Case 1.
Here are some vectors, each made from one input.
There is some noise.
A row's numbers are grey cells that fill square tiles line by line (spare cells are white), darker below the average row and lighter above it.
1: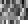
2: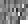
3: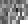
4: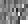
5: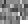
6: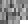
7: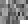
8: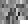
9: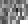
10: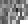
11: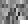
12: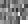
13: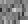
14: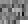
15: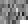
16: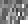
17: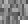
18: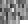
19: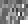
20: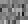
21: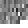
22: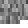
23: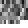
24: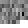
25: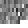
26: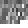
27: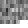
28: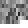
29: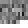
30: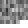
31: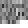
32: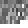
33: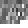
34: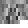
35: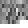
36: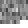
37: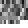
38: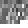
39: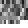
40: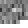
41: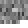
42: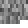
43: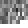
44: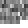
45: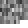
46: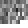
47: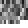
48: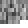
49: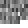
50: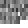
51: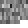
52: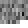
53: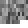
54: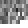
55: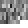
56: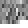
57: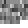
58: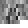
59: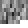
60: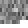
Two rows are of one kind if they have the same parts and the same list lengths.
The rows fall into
3 kinds.
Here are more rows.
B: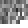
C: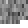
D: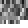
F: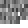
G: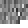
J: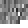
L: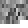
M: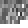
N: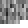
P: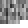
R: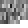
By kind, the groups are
B, F, G, J, M
C, L, N, P, R
D

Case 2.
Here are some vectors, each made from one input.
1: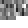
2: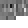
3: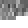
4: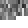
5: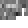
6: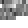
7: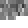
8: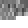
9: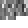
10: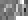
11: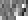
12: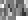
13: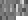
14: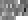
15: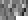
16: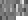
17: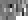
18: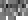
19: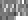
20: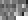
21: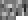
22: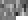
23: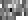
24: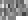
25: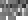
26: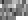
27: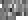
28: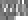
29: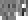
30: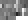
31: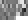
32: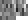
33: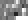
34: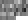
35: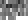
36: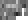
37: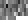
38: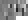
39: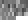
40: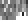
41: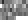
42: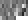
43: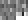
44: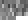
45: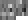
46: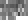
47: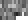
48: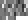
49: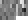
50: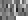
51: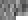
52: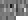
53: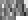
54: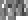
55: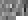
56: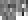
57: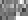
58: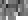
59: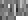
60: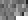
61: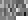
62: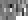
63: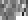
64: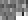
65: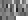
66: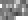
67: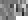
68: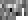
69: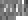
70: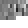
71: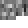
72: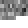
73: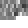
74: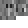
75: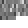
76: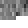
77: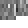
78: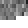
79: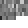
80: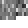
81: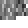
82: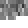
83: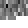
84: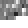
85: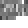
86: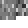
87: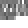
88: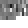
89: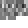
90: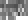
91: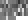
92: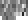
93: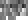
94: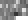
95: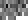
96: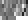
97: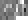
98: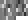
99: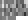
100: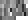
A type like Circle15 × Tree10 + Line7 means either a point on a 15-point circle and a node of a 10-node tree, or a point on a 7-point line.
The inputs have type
Bool × Bool × Bool × Bool × Label7.
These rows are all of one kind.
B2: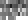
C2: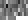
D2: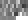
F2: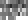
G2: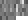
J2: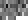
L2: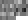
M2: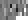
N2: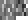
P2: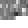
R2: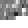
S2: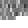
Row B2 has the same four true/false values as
F2, P2 and S2.
